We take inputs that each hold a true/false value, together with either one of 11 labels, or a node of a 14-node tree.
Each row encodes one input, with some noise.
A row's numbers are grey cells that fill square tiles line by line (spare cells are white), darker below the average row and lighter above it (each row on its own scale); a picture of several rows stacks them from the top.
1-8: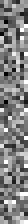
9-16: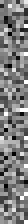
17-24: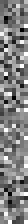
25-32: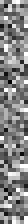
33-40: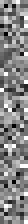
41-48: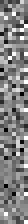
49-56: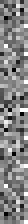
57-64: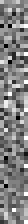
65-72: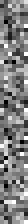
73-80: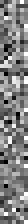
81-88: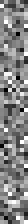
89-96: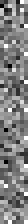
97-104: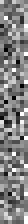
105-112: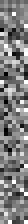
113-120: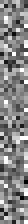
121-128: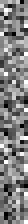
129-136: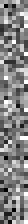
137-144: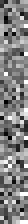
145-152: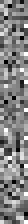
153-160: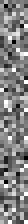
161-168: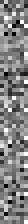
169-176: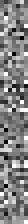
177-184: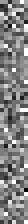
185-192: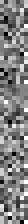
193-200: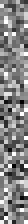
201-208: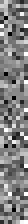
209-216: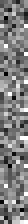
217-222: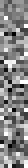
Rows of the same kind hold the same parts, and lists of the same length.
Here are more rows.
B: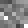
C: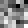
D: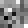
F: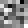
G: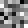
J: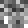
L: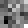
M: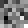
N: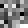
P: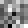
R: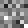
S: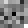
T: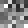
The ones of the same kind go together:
B, C, J, R
D, F, G, L, M, N, P, S, T

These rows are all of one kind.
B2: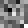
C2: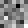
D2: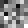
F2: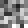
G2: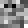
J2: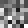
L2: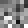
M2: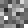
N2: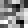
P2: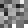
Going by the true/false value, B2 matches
G2 and M2.
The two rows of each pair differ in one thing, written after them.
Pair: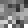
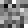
the true/false value
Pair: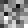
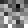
the node of the tree
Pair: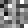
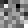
the node of the tree
